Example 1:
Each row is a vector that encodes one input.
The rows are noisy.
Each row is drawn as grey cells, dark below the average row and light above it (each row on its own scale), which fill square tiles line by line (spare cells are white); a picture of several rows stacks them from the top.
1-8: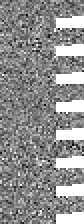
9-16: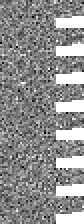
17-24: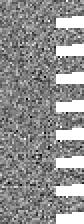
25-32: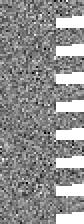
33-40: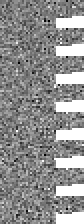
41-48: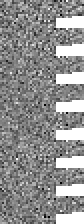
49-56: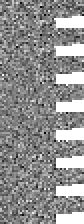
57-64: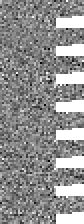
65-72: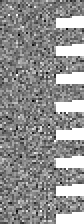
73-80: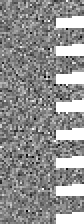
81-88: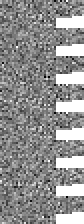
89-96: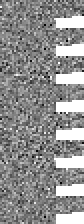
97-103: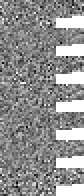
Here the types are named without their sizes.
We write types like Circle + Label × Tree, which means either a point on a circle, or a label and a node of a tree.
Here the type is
(Bool × Bool × Bool + Unit) × Circle × (Circle + Unit).
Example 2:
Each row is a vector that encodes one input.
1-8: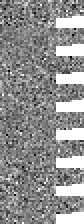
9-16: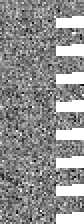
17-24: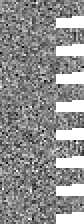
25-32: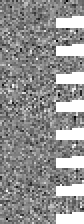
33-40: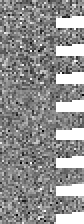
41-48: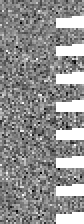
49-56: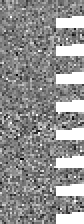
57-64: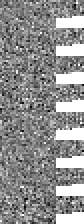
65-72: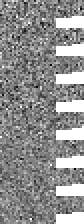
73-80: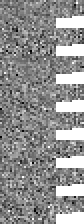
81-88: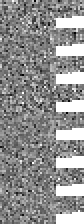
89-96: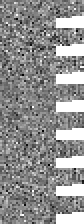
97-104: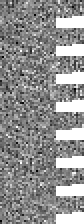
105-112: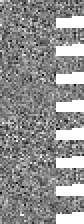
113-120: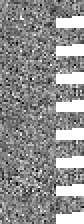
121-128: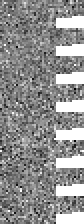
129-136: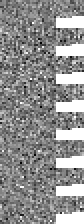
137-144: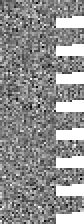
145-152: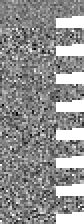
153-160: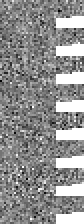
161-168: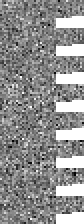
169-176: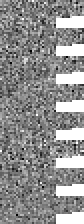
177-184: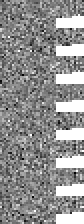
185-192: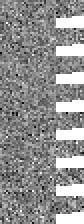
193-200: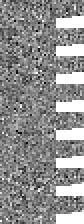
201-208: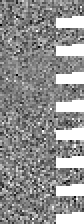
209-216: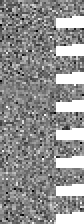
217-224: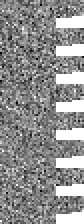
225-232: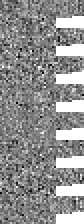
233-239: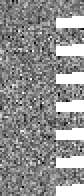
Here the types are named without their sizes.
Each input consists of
a point on a circle and three true/false values, together with either a point on a circle, or a fixed value.
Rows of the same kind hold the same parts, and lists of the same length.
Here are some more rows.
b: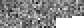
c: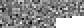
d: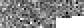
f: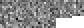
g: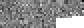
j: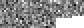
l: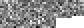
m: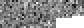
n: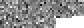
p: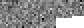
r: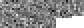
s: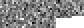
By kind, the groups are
b, c, g, j, m, p
d, f, l, n, r, s

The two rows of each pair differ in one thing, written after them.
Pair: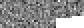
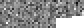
one of the three true/false values
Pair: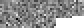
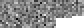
one of the three true/false values
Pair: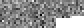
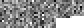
the place on one of the two circles
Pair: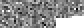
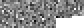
the place on one of the two circles
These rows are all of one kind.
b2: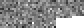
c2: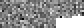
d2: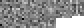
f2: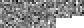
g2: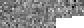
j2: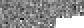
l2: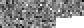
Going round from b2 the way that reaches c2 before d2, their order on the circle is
b2, c2, l2, j2, f2, d2, g2.
